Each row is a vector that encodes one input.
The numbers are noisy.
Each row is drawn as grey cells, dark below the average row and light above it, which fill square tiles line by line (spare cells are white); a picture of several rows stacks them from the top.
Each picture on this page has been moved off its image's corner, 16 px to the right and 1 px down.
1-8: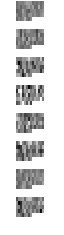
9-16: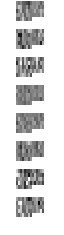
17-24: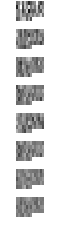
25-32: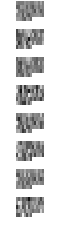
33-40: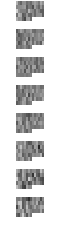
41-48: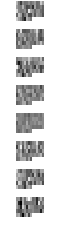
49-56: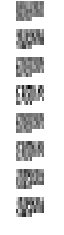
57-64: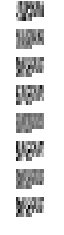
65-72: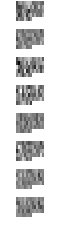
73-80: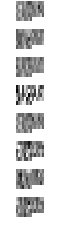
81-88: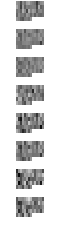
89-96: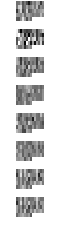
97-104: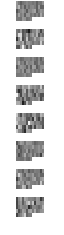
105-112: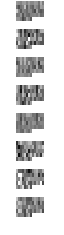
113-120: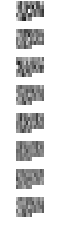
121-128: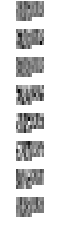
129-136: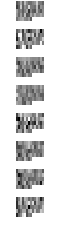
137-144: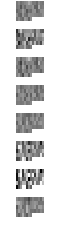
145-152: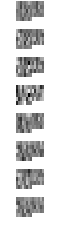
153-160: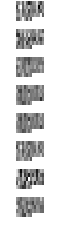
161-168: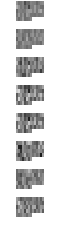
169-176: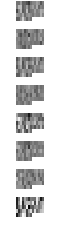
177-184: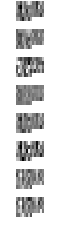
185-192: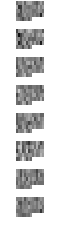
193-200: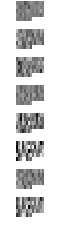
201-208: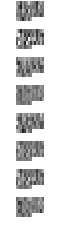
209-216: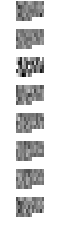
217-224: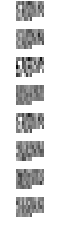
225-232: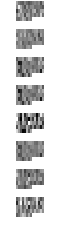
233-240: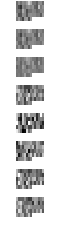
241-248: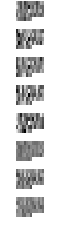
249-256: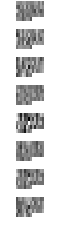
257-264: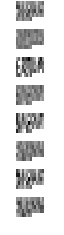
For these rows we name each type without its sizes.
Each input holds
either a node of a tree, or a list of items, each a point on a line and a true/false value.
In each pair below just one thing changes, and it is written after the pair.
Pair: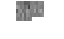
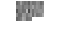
the true/false value in item 1 of the list
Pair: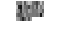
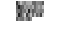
the place on the line in item 1 of the list
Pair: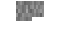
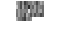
the true/false value in item 2 of the list
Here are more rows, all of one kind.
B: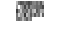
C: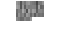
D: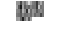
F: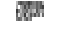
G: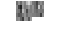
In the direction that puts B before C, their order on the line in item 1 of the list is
F, B, D, G, C.
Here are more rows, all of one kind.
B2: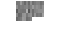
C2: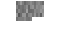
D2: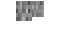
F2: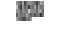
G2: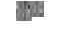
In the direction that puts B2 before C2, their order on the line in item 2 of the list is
D2, B2, C2, F2, G2.
